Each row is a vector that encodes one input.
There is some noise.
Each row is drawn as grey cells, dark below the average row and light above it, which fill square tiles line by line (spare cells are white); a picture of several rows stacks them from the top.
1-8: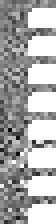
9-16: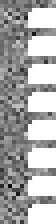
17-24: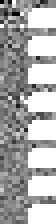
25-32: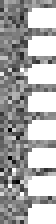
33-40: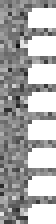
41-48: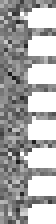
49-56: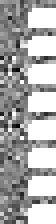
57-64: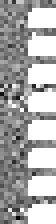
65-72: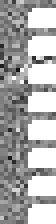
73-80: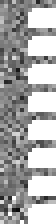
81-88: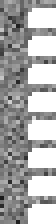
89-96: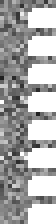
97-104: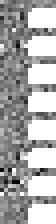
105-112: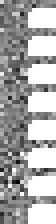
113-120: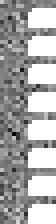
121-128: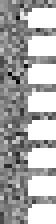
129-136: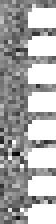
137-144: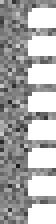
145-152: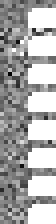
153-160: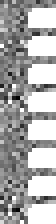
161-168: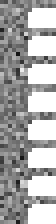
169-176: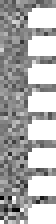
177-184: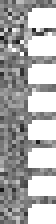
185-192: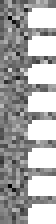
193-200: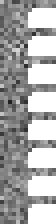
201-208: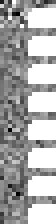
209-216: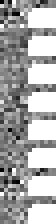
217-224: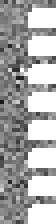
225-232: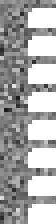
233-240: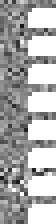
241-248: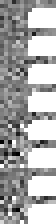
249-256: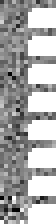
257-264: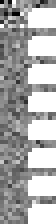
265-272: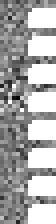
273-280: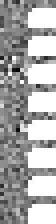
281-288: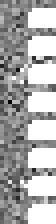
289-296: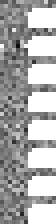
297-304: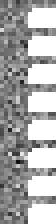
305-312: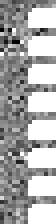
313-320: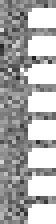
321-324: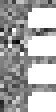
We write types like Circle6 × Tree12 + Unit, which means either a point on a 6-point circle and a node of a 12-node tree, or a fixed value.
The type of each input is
Line4 + Line7 × (Line7 + (Line10 + Tree11) × Tree11).
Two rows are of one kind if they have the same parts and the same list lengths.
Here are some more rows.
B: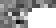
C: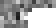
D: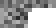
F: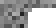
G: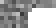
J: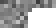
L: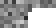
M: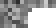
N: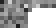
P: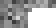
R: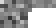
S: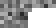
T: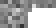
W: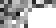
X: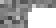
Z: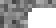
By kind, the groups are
B, C
D, F, G, L, R, S, Z
J, M, N, P, T, X
W

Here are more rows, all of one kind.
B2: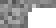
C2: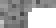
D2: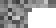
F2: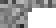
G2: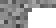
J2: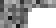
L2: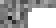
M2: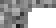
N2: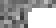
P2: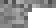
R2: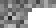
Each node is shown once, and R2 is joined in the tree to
C2 and J2.
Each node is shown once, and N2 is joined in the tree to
B2.
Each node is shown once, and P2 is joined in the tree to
D2 and L2.
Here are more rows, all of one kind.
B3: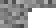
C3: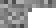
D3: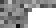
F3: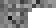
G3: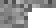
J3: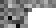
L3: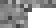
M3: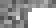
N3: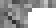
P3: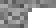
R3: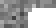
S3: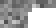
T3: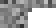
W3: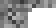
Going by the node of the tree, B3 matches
C3, D3, P3 and R3.
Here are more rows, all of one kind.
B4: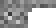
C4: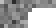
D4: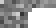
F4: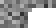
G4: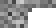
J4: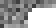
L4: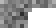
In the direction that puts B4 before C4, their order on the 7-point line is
G4, B4, F4, L4, D4, C4, J4.
